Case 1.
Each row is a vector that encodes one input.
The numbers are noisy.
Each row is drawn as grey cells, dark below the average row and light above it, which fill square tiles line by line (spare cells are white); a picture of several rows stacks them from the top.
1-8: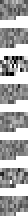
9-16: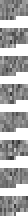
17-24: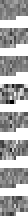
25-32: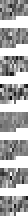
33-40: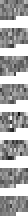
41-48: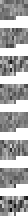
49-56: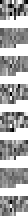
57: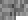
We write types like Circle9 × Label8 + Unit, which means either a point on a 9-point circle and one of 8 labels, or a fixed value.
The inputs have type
Bool × Circle5.
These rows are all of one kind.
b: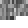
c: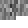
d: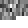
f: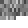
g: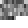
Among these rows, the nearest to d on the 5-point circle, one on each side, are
b and c.
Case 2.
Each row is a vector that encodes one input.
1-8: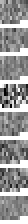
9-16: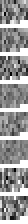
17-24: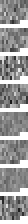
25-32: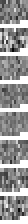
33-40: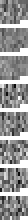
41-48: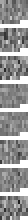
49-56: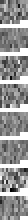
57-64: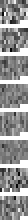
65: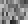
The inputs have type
List2(Line6).
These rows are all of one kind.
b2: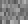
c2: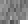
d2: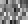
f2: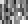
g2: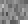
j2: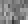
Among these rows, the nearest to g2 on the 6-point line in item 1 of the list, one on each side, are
c2 and f2.
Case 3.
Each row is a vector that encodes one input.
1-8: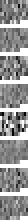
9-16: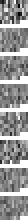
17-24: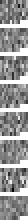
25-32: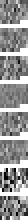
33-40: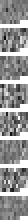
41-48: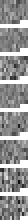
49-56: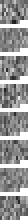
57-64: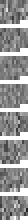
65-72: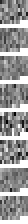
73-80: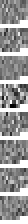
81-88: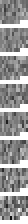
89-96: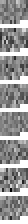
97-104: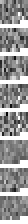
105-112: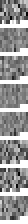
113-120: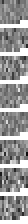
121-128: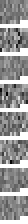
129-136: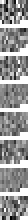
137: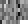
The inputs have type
Bool × Bool × Bool × Bool + Line13.
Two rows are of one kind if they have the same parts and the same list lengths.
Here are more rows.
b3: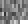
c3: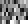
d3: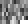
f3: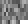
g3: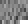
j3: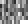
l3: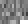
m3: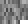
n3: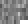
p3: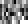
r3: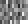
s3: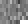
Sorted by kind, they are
b3, l3, r3
c3, d3, f3, g3, j3, m3, n3, p3, s3

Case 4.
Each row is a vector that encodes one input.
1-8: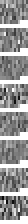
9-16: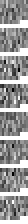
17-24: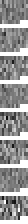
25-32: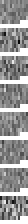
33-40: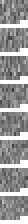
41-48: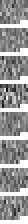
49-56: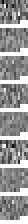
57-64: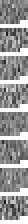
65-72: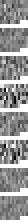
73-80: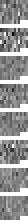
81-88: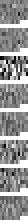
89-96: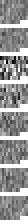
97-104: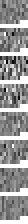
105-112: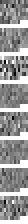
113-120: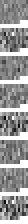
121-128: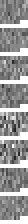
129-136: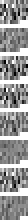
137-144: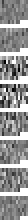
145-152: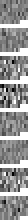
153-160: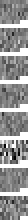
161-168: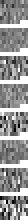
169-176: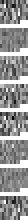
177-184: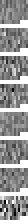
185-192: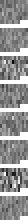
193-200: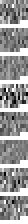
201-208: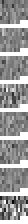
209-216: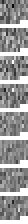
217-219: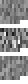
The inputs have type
Bool × Circle8.
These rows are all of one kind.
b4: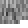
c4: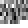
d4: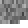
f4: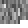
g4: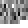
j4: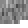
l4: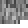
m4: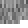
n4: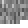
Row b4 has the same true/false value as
j4 and m4.
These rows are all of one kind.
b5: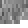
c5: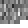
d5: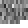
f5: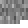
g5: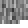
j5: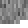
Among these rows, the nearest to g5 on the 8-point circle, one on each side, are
c5 and d5.
